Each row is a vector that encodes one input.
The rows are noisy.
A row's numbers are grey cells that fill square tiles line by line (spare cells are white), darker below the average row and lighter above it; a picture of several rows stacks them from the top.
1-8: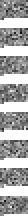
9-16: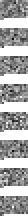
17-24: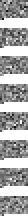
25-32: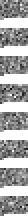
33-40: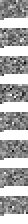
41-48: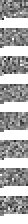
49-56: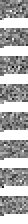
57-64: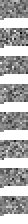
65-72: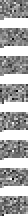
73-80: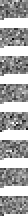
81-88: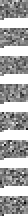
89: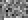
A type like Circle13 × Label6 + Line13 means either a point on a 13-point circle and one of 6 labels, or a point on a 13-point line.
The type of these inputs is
(Label5 + Line5) × Label6.
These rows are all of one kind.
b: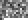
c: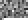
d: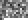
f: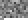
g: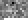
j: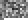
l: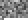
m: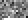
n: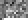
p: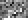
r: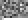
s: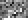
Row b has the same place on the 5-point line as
d, n, p and s.
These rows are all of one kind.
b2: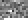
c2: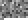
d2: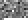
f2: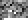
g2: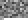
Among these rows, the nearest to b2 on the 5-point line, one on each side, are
f2 and g2.
